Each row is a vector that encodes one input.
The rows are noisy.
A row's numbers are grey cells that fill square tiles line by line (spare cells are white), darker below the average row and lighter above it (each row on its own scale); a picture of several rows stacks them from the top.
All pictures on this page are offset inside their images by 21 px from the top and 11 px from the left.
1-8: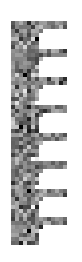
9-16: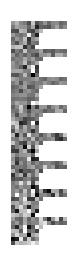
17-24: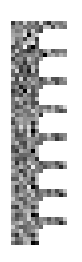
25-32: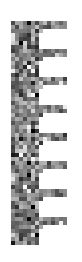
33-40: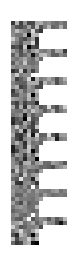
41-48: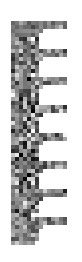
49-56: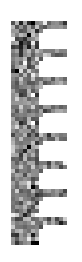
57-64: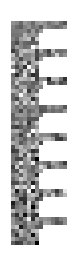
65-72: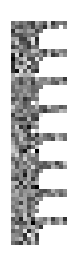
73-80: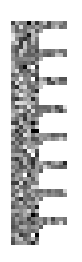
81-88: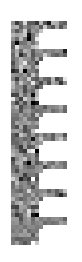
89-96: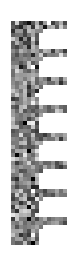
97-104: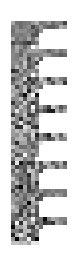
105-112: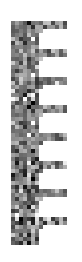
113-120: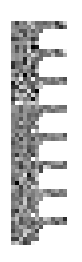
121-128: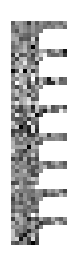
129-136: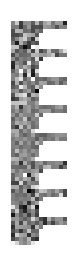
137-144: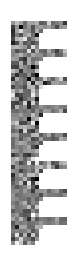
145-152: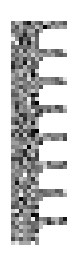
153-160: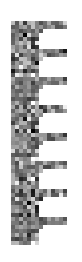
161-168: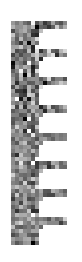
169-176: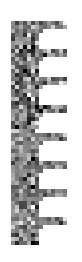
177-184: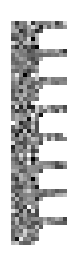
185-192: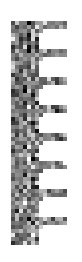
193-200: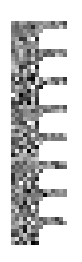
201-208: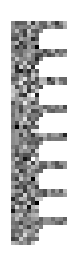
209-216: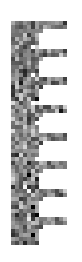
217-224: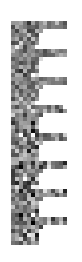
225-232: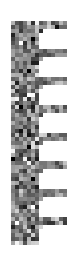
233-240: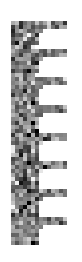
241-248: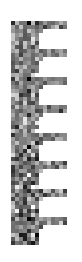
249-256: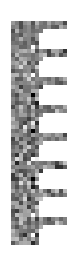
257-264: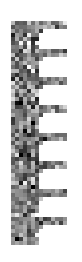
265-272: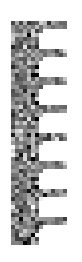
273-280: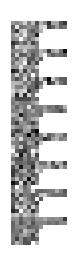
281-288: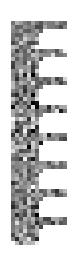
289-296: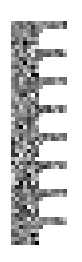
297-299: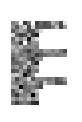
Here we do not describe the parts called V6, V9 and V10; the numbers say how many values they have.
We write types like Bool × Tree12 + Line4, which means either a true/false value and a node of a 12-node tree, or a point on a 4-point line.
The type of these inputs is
Bool × (Line7 + V10) × V9 + Line8 × V6.
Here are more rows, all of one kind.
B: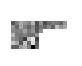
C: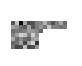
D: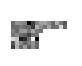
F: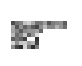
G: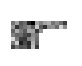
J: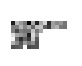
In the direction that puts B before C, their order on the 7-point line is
F, B, D, G, J, C.
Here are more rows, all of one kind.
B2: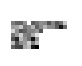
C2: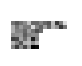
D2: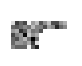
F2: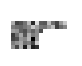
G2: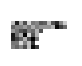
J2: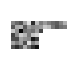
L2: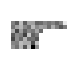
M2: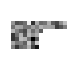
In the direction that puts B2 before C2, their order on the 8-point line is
J2, M2, B2, D2, G2, F2, C2, L2.
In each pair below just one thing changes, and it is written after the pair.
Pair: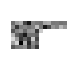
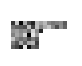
the true/false value
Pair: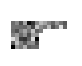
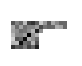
the value of V9
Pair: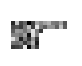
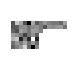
the value of V9
